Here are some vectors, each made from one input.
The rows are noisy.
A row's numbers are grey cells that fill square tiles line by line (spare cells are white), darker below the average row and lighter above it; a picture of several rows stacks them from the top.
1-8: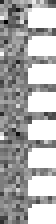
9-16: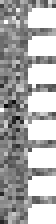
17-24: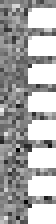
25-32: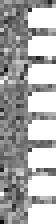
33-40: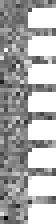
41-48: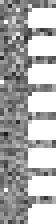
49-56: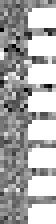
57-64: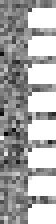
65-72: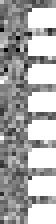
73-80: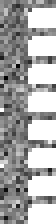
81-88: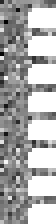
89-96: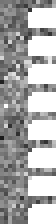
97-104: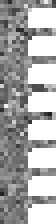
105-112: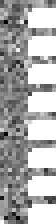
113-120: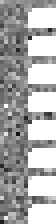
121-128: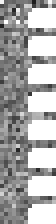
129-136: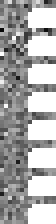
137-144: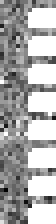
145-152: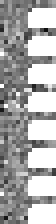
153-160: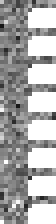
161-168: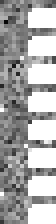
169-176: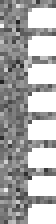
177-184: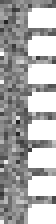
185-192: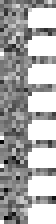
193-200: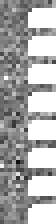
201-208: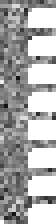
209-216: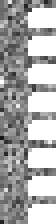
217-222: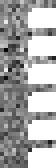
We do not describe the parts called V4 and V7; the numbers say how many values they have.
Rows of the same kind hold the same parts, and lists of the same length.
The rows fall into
2 kinds.
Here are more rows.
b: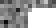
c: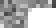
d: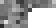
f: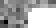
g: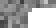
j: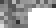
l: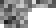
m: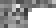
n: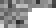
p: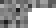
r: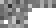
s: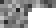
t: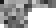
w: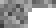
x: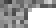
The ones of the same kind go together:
b, c, g, n, p, s, w, x
d, f, j, l, m, r, t

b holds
a point on a 5-point line, a node of a 9-node tree, a true/false value and a value of V4.
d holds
a point on a 5-point line, a true/false value, a value of V4 and a value of V7.
